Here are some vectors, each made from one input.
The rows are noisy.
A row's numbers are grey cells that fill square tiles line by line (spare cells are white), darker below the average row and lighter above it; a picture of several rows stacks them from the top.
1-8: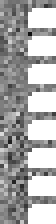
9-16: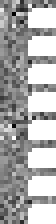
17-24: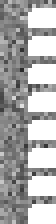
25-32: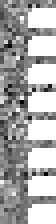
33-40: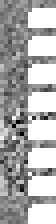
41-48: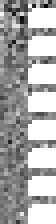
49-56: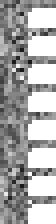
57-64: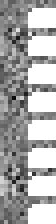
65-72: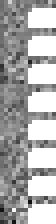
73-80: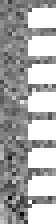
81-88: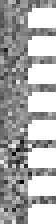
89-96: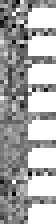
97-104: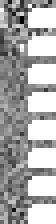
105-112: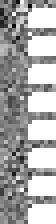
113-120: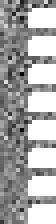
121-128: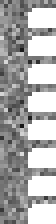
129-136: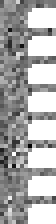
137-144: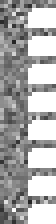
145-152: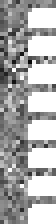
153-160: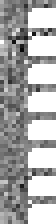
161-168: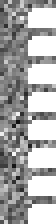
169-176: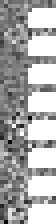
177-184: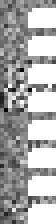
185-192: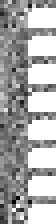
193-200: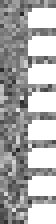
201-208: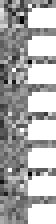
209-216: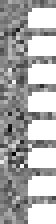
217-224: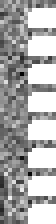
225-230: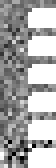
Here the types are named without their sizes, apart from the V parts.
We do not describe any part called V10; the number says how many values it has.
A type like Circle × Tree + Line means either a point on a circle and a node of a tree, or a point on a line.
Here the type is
Bool × Label + List(V10) × Tree.
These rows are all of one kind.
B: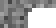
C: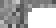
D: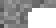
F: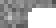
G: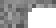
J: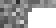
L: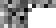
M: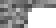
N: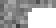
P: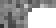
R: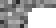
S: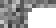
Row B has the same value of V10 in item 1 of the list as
C, G, L and S.
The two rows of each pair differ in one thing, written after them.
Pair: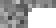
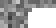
the value of V10 in item 2 of the list
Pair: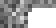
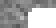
the value of V10 in item 1 of the list
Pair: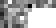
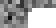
the value of V10 in item 2 of the list
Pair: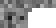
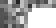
the node of the tree
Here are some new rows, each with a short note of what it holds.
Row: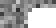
a label and a true/false value
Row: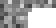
a node of a tree, together with a list of two items
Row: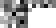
a node of a tree, together with a list of two items
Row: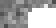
a label and a true/false value
